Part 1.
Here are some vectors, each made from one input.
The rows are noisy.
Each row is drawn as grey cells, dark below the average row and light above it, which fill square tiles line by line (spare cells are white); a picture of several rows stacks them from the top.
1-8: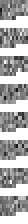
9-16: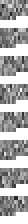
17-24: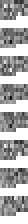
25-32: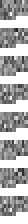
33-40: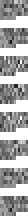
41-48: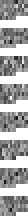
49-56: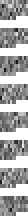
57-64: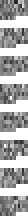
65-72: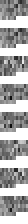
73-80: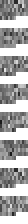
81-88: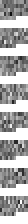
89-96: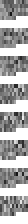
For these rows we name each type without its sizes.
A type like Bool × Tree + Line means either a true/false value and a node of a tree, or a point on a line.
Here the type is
Bool × Bool × Bool × Bool + Circle.
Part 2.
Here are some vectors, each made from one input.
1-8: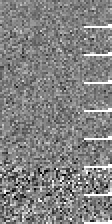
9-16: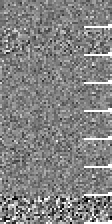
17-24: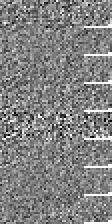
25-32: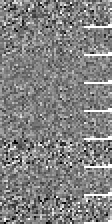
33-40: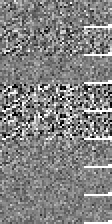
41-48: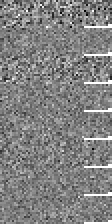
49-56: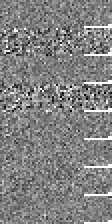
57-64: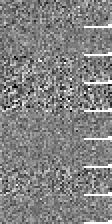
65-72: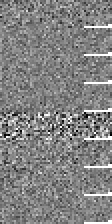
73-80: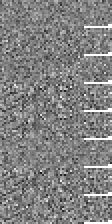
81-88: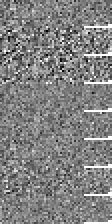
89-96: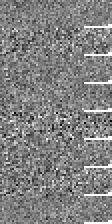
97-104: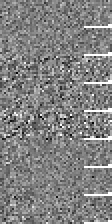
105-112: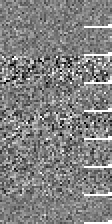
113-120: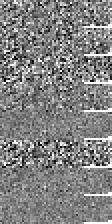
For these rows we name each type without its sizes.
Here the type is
Circle + Tree.
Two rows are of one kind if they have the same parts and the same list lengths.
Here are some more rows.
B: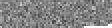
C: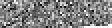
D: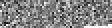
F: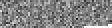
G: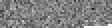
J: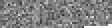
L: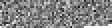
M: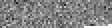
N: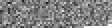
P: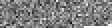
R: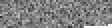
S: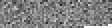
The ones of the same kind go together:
B, C, D, F, L
G, J, M, N, P, R, S

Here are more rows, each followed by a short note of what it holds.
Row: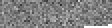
a point on a circle
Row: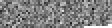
a point on a circle
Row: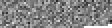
a node of a tree
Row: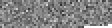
a point on a circle
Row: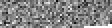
a node of a tree
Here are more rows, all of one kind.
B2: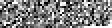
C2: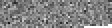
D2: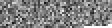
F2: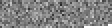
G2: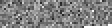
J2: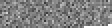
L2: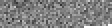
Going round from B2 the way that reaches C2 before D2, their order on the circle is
B2, J2, G2, F2, C2, L2, D2.
